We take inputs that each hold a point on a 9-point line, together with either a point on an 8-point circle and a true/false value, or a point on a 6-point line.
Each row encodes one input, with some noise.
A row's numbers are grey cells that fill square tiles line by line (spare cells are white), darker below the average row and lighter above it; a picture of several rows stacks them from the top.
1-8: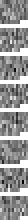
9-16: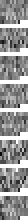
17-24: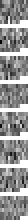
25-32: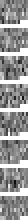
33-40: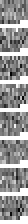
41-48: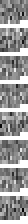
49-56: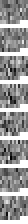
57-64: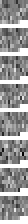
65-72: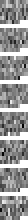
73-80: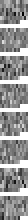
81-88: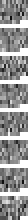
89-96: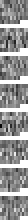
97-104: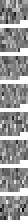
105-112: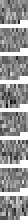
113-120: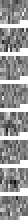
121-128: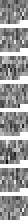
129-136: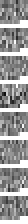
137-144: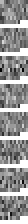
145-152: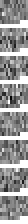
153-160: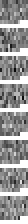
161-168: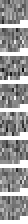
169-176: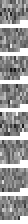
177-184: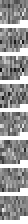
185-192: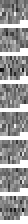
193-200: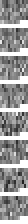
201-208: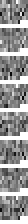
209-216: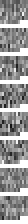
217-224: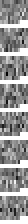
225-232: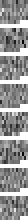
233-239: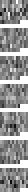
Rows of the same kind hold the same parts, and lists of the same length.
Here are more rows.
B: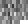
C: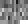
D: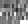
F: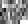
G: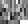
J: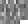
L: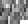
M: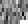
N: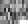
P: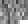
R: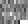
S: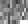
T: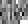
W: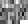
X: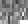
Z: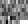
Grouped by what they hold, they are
B, C, D, J, P, R, S, X
F, G, L, M, N, T, W, Z

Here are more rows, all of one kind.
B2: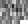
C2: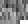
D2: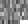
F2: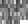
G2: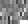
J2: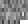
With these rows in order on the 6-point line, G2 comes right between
C2 and J2.
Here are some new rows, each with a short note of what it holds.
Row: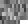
a point on a 6-point line and a point on a 9-point line
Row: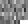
a point on a 6-point line and a point on a 9-point line
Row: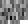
a point on an 8-point circle, a point on a 9-point line and a true/false value
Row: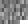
a point on a 6-point line and a point on a 9-point line
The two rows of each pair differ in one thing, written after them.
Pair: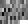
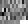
the true/false value
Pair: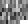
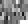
the place on the 8-point circle
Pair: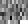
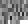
the true/false value
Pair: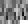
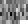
the true/false value
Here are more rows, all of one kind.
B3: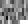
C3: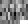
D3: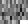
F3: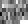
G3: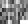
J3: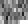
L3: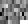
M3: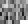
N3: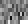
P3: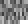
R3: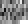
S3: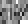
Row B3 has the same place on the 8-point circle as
F3, G3, M3 and R3.
